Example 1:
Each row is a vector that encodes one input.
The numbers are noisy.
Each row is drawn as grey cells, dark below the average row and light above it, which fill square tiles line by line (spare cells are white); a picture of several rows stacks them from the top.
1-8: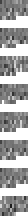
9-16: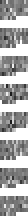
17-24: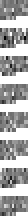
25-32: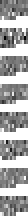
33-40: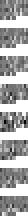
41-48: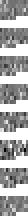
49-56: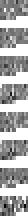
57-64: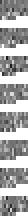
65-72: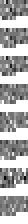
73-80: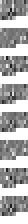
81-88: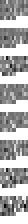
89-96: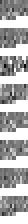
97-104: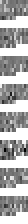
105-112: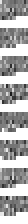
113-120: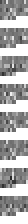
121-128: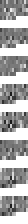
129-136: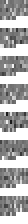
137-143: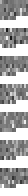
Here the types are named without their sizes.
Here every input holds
a list of points on a line.
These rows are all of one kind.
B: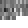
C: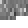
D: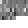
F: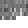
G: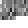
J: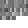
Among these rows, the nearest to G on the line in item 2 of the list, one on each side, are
C and D.
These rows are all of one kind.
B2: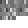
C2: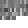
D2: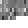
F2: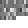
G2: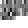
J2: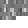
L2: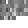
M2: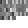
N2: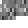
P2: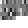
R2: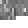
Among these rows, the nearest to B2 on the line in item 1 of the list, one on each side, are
C2 and L2.
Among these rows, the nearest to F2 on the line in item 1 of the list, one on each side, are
C2 and J2.
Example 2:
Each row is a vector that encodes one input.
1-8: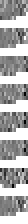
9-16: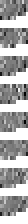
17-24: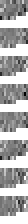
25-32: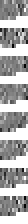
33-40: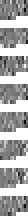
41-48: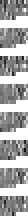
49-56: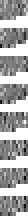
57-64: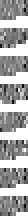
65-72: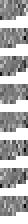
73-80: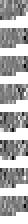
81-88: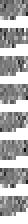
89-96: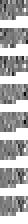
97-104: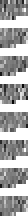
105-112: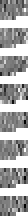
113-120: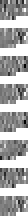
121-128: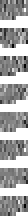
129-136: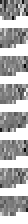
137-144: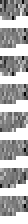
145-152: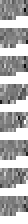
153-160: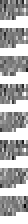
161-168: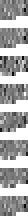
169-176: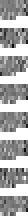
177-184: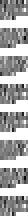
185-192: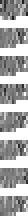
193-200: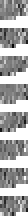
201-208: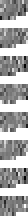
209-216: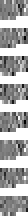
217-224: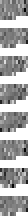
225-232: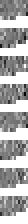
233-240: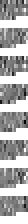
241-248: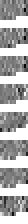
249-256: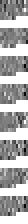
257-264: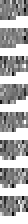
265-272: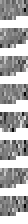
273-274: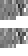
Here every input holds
a point on an 8-point line and a true/false value.
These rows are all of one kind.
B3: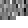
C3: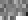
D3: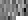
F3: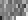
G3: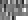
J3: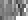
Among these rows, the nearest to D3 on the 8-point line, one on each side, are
B3 and F3.
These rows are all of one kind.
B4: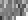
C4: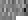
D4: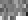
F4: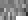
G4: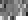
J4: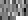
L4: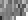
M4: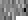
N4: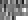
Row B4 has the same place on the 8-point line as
C4, L4 and M4.
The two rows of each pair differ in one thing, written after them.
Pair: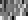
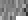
the place on the 8-point line
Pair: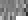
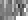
the true/false value
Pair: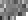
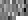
the true/false value
